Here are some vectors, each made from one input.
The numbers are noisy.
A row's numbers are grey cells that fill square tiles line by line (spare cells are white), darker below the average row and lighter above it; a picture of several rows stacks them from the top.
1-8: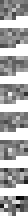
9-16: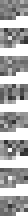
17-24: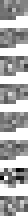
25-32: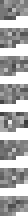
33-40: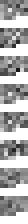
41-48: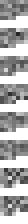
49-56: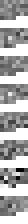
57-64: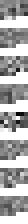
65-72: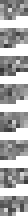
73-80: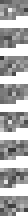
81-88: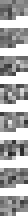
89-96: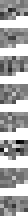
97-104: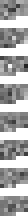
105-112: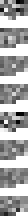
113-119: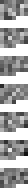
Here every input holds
a list of up to three points on a 6-point line.
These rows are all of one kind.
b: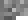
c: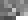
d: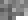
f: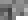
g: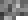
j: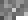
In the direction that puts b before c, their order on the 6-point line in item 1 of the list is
g, f, d, b, c, j.
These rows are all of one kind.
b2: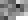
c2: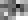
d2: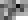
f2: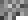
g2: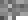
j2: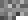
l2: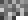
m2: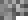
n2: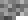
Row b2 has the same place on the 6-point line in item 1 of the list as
f2, g2 and j2.
